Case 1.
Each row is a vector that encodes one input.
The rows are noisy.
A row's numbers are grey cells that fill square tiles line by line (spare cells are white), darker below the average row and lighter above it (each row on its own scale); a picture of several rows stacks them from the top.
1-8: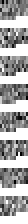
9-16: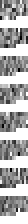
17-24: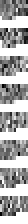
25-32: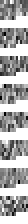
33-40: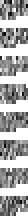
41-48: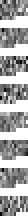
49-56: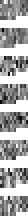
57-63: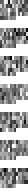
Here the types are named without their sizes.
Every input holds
a label.
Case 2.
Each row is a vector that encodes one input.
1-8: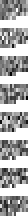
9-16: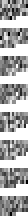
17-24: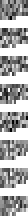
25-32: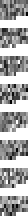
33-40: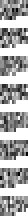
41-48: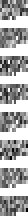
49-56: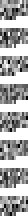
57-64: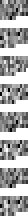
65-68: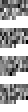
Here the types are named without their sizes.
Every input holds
three true/false values.
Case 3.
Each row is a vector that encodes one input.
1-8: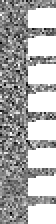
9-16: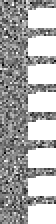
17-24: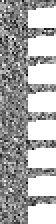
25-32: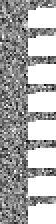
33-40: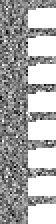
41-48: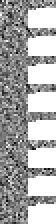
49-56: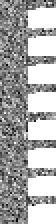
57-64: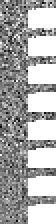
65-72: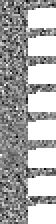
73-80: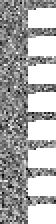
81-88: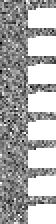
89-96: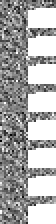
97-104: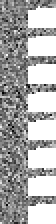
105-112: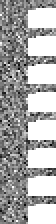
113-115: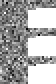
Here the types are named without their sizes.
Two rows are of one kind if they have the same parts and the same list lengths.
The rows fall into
2 kinds.
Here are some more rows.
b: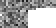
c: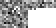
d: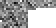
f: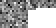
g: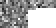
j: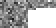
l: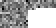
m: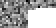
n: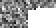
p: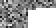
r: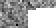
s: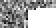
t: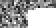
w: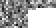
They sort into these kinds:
b, c, d, f, g, j, l, m, n, r, t, w
p, s

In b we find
a point on a circle.
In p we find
a fixed value.
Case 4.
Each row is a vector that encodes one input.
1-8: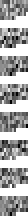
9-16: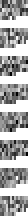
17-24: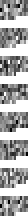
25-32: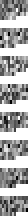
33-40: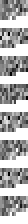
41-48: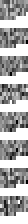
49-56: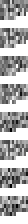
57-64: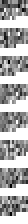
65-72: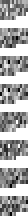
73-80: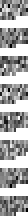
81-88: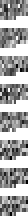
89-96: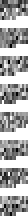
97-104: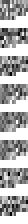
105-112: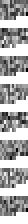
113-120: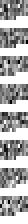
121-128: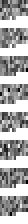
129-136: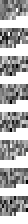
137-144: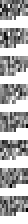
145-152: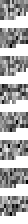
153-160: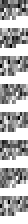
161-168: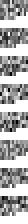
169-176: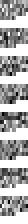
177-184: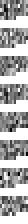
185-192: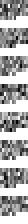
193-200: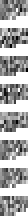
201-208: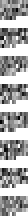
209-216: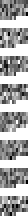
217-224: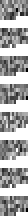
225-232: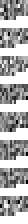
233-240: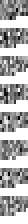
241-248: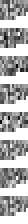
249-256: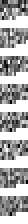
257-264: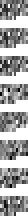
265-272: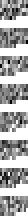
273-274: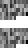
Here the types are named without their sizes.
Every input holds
three true/false values.
